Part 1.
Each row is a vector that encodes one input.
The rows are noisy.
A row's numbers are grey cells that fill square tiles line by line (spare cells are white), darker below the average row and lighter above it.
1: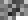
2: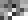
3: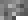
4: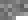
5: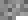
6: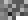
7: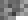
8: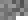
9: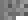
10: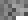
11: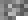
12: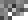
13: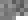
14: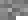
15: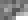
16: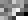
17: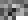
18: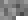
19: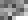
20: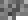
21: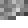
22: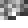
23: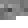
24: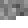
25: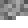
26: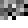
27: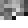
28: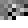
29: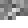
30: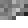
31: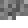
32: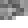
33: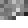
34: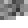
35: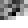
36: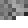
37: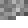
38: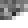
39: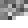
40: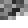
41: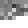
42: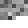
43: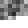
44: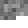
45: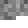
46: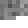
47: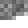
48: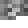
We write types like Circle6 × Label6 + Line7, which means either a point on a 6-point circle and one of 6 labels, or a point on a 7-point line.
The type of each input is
Circle5 × Line5.
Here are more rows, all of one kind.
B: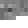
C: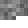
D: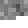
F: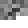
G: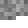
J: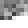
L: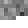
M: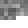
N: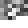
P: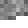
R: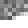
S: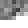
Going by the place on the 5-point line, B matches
G, J and M.
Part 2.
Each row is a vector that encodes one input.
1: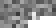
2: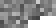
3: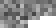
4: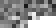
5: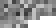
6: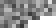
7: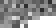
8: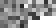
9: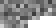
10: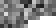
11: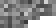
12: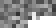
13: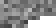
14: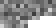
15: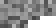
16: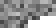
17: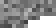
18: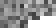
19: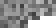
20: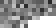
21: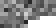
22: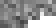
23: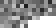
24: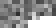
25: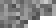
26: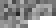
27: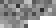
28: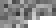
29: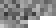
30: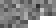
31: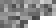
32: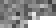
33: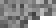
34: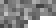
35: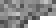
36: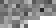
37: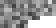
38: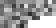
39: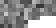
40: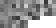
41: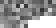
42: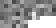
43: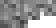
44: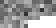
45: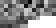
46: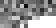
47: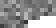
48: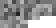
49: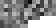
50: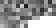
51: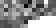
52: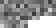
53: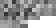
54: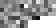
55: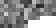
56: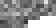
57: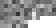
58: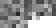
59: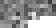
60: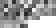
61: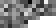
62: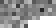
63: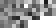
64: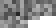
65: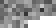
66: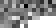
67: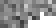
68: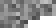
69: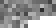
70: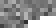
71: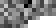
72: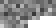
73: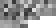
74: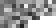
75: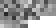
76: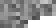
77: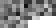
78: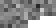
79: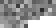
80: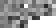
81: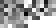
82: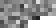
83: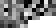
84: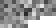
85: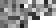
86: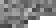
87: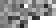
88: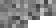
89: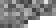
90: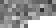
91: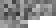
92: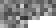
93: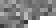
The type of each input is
Circle11 + Label11.
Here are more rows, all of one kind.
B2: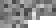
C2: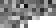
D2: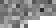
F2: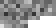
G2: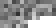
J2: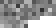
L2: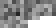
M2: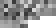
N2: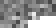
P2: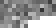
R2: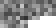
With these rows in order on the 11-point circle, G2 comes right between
B2 and L2.
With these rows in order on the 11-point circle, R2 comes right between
F2 and M2.
